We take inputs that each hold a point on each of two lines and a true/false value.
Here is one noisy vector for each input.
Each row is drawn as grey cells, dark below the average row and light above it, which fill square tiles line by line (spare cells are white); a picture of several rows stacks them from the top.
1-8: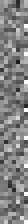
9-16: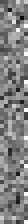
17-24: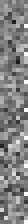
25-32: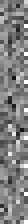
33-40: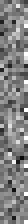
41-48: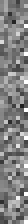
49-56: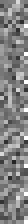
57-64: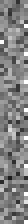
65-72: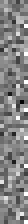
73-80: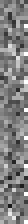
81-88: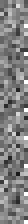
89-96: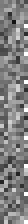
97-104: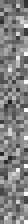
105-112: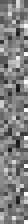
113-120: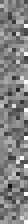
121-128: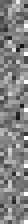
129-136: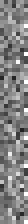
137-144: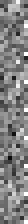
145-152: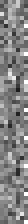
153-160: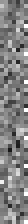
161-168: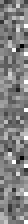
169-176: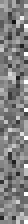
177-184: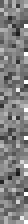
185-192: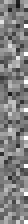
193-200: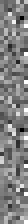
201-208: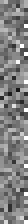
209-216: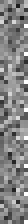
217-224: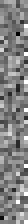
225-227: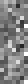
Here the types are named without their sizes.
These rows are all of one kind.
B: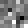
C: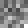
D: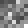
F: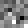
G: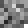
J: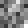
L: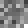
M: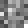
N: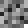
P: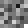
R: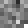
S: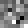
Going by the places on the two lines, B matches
F, N, P and S.
